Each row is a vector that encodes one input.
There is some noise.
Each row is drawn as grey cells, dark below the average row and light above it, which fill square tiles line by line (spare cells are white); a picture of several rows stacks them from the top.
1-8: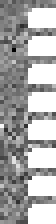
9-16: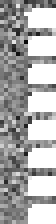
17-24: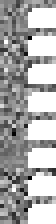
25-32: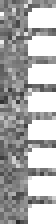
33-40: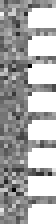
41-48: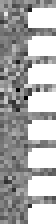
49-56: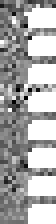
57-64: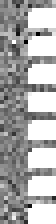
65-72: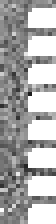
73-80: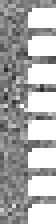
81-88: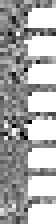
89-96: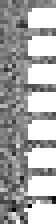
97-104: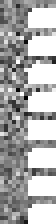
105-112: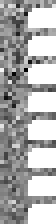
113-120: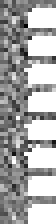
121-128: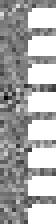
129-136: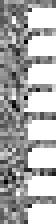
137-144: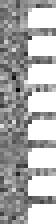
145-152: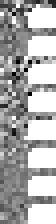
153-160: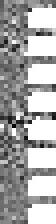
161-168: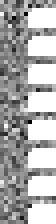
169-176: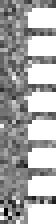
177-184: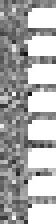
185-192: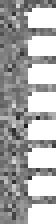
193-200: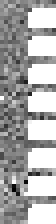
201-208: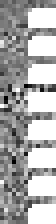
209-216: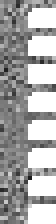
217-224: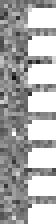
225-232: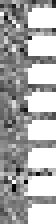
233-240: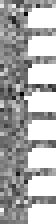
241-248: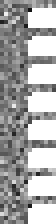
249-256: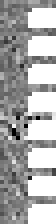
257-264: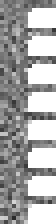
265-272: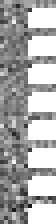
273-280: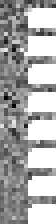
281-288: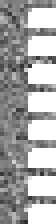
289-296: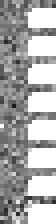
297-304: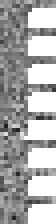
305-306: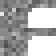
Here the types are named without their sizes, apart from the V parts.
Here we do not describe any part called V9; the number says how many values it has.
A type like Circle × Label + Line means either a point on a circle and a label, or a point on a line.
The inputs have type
Label × Label × V9 + Unit.
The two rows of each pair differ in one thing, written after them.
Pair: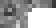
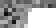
one of the two labels
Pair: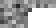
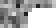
one of the two labels
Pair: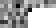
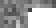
the value of V9
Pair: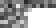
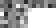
one of the two labels
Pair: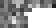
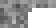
one of the two labels
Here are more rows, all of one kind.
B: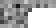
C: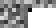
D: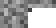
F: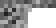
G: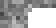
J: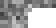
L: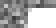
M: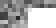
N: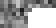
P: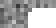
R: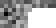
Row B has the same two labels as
G, J and M.
